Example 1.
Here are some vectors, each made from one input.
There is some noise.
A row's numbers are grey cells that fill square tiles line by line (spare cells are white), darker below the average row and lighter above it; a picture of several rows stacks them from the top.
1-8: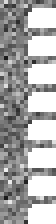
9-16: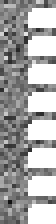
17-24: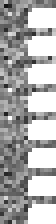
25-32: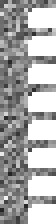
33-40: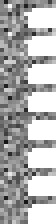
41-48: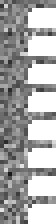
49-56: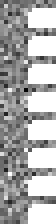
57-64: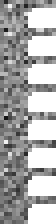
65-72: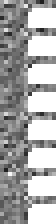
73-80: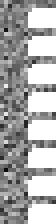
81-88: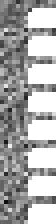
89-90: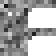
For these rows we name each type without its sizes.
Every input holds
a label and a point on a line.
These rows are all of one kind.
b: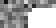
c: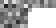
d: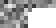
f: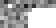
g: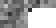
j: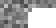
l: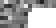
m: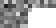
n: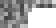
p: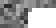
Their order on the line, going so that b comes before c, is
f, d, b, g, j, n, p, l, m, c.
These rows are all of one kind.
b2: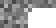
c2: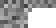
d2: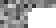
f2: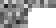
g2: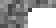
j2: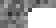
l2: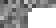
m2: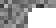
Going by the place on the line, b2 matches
j2 and m2.
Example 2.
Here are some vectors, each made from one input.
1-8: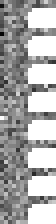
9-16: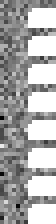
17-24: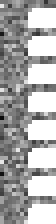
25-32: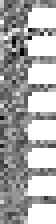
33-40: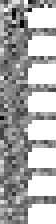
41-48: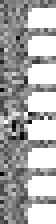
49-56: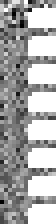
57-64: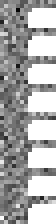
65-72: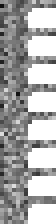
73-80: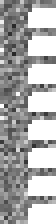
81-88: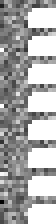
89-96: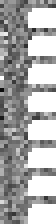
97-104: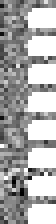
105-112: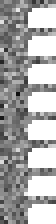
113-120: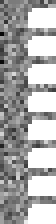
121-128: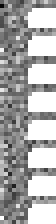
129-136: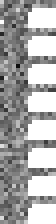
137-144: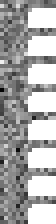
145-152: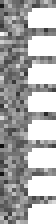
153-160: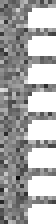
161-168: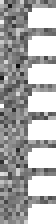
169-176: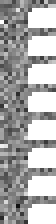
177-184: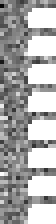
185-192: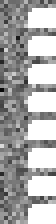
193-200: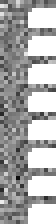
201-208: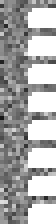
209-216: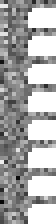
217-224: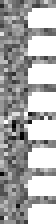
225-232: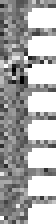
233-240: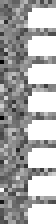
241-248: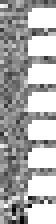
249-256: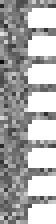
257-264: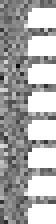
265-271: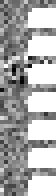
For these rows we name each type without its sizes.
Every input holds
a list of points on a line.
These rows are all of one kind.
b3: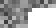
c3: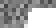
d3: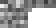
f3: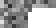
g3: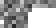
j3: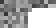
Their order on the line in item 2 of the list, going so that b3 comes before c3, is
g3, f3, b3, c3, j3, d3.
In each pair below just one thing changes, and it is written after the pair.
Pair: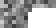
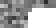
the place on the line in item 2 of the list
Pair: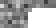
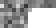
the place on the line in item 1 of the list
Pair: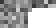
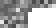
the place on the line in item 2 of the list
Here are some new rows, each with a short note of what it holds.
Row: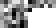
the empty list
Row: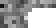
a list of one item
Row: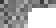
a list of two items
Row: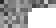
a list of two items
